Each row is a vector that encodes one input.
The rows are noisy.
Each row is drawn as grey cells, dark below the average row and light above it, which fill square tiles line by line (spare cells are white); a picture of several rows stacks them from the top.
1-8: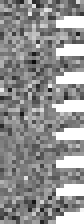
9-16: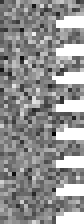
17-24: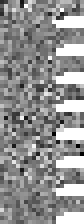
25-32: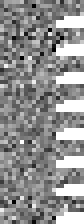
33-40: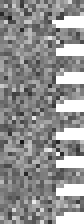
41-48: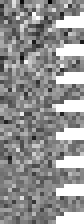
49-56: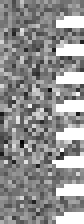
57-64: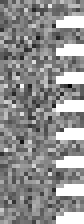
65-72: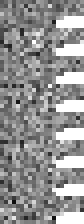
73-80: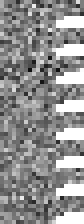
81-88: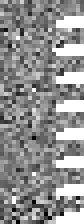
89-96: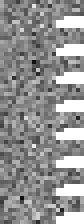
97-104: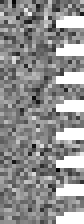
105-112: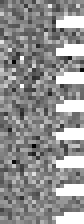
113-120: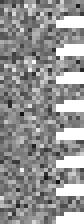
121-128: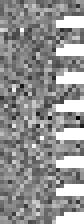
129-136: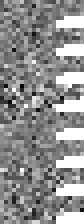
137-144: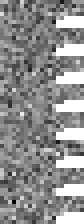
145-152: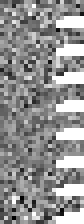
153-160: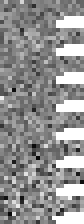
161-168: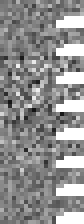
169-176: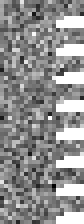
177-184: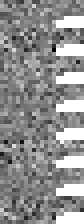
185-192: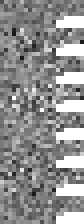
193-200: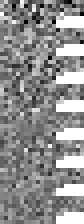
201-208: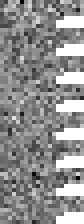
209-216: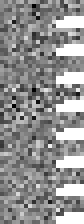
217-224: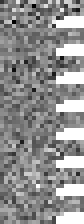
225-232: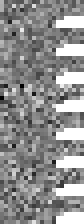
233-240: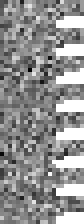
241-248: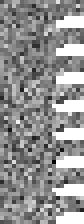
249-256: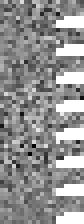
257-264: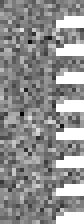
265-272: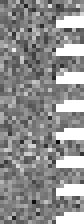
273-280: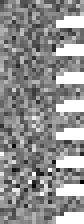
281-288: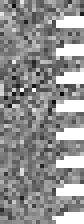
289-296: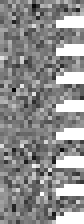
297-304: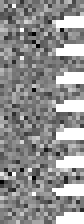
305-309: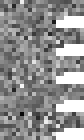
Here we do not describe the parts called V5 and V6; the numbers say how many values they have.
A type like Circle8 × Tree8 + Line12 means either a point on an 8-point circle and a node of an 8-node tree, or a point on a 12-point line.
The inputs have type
Bool × Bool × Bool × V5 × V6 + Line8.
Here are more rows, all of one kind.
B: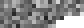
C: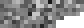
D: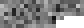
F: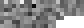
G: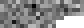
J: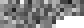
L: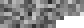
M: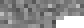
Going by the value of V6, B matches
C and J.
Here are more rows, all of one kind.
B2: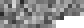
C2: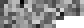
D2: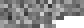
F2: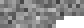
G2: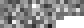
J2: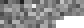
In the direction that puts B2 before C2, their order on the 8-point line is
G2, D2, J2, B2, C2, F2.
